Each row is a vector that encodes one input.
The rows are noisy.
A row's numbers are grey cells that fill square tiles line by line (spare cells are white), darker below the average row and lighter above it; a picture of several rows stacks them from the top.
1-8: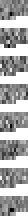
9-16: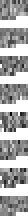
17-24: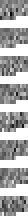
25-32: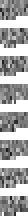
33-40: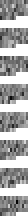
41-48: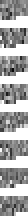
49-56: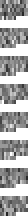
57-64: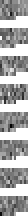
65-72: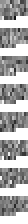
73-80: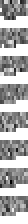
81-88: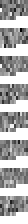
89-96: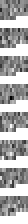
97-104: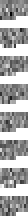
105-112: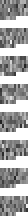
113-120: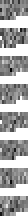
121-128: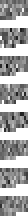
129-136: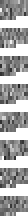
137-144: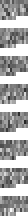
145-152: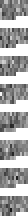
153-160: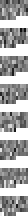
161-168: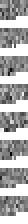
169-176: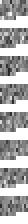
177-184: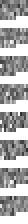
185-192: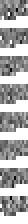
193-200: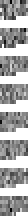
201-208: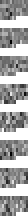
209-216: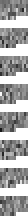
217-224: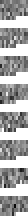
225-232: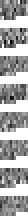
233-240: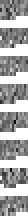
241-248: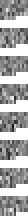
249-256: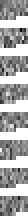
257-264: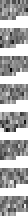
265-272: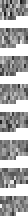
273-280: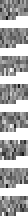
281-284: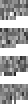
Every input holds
a point on a 5-point circle, a point on a 16-point circle and a true/false value.
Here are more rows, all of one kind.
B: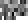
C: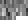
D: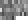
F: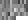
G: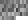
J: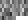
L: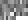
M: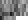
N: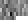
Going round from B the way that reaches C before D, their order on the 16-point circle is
B, M, J, C, F, L, G, N, D.
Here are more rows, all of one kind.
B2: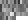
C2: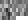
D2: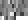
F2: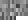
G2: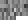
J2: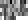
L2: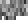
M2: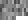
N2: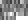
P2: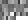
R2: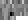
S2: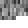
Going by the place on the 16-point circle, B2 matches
D2, L2 and P2.
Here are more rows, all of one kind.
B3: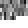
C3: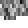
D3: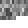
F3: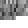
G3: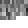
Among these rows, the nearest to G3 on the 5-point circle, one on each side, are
C3 and F3.
